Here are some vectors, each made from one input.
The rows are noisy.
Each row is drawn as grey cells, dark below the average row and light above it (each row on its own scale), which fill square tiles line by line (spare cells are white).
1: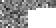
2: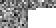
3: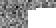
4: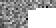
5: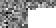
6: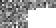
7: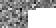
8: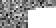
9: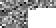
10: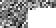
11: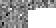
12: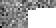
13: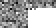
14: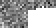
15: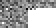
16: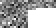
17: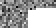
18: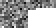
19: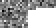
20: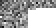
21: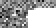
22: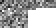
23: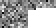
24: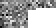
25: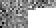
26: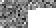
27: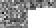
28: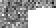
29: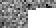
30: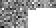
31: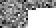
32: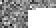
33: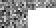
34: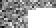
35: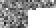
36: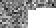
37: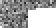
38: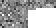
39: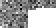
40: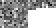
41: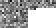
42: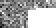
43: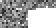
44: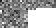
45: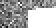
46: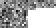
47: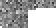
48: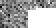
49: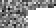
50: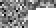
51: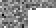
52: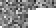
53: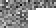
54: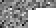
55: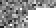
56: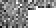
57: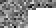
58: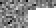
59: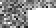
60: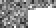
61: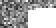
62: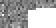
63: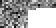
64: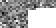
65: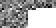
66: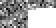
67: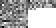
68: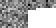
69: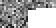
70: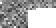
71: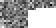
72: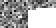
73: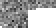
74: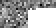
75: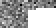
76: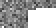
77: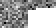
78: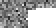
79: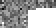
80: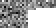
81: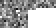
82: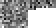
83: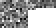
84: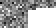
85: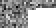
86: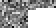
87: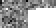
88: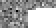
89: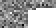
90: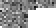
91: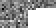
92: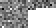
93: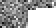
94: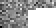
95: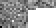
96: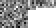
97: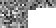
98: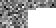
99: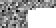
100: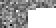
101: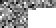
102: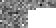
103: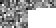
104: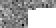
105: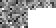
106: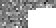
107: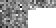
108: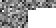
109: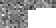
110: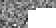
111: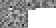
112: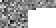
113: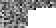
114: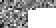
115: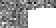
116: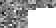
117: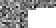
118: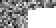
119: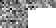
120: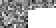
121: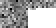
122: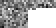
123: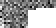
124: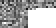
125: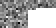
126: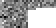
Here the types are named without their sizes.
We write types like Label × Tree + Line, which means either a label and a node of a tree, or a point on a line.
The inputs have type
Circle × (Circle + Line).
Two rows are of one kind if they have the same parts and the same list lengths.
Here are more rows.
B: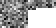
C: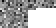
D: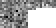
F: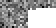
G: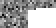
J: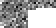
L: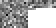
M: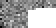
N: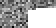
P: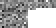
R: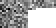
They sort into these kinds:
B, F, L, M, N, R
C, D, G, J, P

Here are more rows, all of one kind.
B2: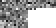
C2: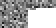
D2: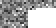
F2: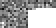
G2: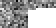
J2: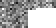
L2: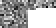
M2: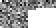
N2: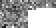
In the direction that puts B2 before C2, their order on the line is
F2, B2, N2, J2, D2, M2, C2, L2, G2.
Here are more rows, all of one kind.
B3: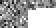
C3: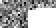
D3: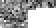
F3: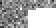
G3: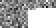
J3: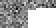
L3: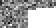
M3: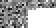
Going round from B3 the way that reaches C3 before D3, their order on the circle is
B3, C3, F3, M3, J3, D3, G3, L3.
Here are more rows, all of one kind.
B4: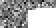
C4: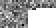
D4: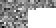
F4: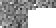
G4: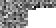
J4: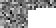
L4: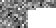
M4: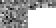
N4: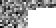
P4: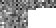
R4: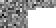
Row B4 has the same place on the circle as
F4 and L4.
